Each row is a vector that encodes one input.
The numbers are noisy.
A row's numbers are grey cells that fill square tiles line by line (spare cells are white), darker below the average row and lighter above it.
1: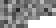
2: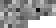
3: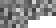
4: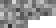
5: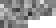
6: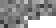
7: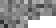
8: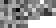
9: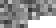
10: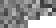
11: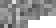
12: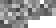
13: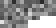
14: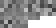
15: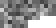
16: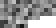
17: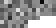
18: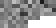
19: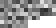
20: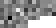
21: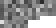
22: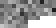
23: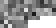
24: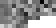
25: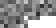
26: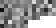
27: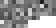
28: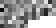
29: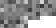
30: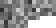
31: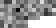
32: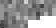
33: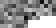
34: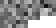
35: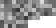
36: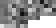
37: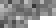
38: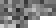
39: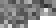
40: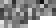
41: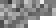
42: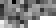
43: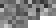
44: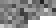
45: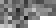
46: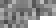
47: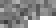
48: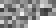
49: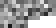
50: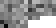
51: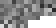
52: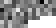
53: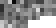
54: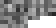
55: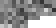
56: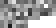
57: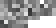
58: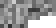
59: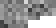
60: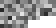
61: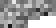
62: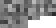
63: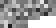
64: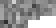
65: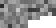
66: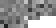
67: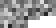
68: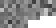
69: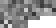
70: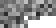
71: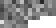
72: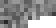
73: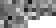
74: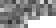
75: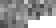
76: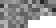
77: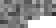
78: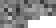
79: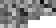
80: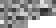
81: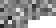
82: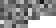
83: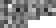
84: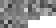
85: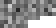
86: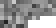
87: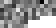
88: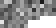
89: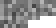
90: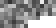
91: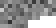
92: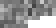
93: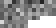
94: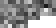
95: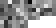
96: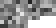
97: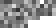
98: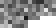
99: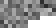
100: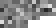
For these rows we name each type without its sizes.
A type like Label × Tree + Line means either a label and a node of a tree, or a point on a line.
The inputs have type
Line × (Line + Tree).
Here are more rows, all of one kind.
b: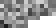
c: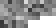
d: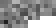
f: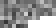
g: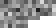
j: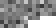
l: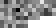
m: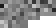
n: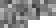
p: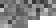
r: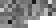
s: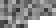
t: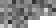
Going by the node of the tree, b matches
c and j.
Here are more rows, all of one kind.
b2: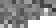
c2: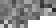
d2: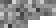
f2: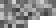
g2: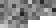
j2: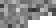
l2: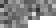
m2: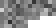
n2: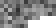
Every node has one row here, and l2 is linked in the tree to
d2.
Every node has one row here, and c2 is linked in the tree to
b2.
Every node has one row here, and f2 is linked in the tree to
d2 and n2.
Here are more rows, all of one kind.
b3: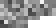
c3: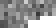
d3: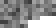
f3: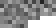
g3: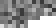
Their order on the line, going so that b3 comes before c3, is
b3, c3, d3, f3, g3.
